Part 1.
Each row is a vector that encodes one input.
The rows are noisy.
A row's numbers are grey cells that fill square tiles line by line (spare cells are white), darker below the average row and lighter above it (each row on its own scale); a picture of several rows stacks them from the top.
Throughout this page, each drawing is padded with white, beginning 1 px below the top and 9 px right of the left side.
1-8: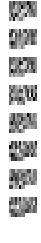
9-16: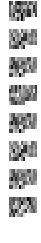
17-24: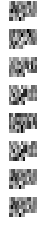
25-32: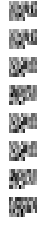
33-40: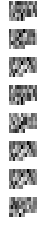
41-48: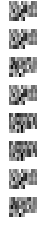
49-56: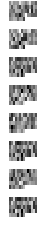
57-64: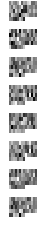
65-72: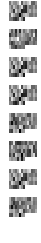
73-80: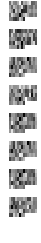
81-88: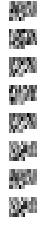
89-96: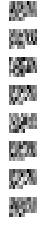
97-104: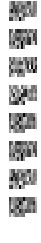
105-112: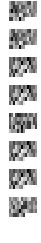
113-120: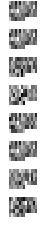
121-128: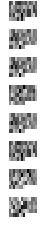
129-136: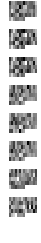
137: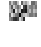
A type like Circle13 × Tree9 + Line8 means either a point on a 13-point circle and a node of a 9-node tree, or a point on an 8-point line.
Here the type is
Tree13.
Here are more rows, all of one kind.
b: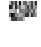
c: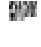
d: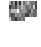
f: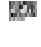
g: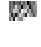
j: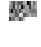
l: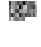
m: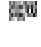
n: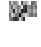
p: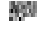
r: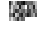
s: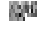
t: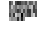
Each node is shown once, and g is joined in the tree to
f and j.
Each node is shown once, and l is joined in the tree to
f and r.
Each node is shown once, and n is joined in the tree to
s.
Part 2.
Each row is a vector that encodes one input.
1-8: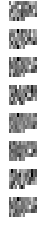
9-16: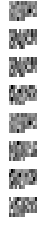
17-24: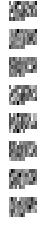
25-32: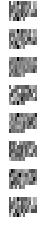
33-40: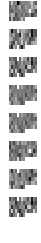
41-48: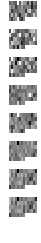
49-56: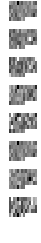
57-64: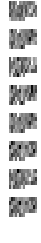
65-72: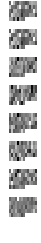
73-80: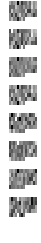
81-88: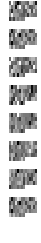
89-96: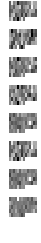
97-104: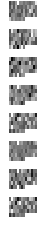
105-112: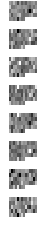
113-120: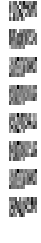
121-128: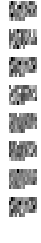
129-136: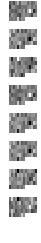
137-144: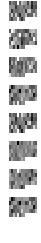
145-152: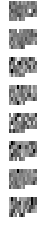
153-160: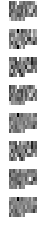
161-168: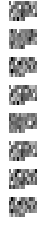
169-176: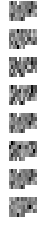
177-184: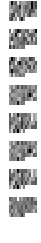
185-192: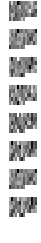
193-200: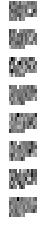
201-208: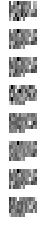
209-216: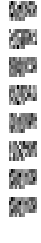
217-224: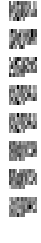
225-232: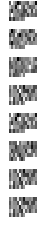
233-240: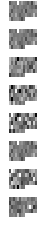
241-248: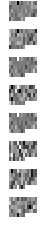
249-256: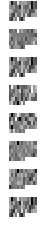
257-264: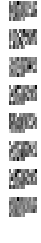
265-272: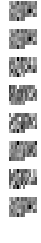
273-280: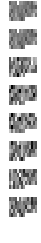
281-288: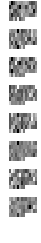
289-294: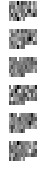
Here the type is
Bool × Bool × Bool × Bool + Unit.
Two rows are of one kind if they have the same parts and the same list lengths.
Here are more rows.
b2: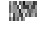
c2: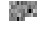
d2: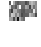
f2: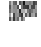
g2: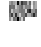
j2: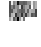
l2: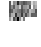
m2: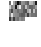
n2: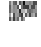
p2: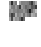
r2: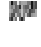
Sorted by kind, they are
b2, f2, n2
c2, d2, g2, j2, l2, m2, p2, r2

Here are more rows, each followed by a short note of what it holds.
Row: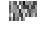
a fixed value
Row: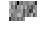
four true/false values
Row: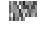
a fixed value
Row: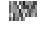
a fixed value
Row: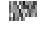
a fixed value
